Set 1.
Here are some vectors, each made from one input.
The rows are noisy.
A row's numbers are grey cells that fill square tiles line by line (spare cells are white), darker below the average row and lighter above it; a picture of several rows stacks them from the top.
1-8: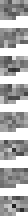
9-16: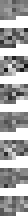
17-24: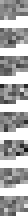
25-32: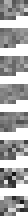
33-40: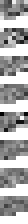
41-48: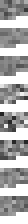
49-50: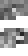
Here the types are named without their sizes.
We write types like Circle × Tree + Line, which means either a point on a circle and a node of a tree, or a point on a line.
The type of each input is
Bool × Bool × Bool × Line.
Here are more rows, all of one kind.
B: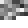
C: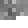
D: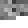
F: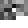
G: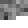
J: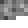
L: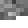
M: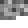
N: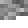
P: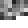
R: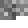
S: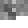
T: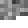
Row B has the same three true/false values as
G, J and P.
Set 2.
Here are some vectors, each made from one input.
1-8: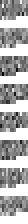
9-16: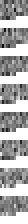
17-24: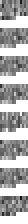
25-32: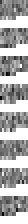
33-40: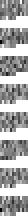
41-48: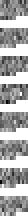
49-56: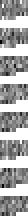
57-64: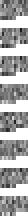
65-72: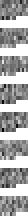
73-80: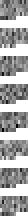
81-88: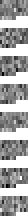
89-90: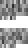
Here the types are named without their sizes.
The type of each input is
Bool × Tree.
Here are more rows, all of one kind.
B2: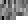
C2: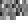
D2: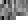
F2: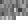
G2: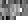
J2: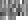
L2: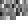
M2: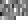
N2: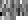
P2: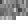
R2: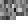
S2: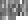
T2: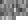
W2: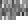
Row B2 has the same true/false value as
D2, G2 and R2.
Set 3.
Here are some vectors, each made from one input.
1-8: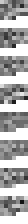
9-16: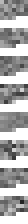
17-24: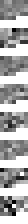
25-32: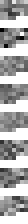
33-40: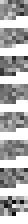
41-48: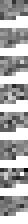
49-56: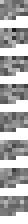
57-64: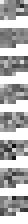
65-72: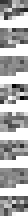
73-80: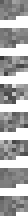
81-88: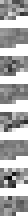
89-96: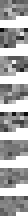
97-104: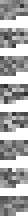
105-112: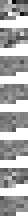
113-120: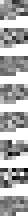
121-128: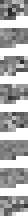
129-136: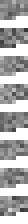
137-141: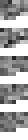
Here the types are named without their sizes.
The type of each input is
List(Line).
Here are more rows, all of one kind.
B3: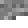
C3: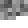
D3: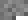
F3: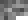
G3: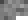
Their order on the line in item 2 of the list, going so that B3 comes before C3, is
B3, D3, G3, C3, F3.
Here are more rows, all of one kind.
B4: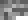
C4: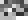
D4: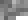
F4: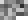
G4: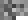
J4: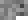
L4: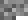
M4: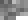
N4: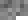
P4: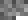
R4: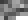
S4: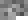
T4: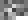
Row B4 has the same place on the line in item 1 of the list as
D4, F4, M4 and T4.
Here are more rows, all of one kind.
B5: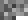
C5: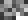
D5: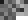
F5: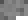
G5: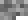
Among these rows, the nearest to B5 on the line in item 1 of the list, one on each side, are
D5 and F5.
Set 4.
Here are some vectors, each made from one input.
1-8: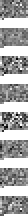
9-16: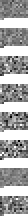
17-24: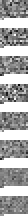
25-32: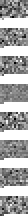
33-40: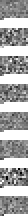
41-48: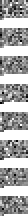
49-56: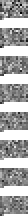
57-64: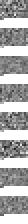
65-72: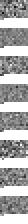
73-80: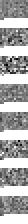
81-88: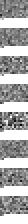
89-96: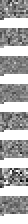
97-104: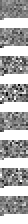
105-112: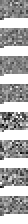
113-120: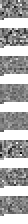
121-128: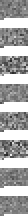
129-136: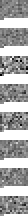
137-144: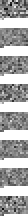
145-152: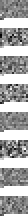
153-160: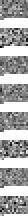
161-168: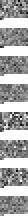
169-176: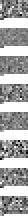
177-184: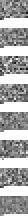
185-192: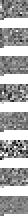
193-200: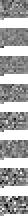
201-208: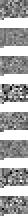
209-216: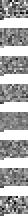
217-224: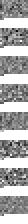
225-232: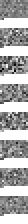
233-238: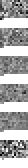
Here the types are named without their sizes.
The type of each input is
Circle × Line.
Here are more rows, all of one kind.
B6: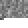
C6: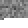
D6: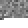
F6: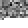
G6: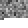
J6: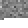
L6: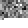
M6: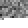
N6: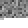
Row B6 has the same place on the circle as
C6, F6 and M6.
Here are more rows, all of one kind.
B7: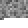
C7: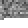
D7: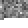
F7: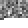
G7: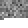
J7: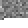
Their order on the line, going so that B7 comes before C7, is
J7, F7, G7, D7, B7, C7.
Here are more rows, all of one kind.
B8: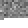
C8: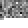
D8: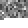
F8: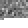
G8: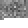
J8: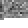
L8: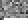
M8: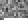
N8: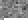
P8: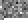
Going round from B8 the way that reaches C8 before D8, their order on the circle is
B8, M8, C8, N8, P8, F8, G8, D8, J8, L8.
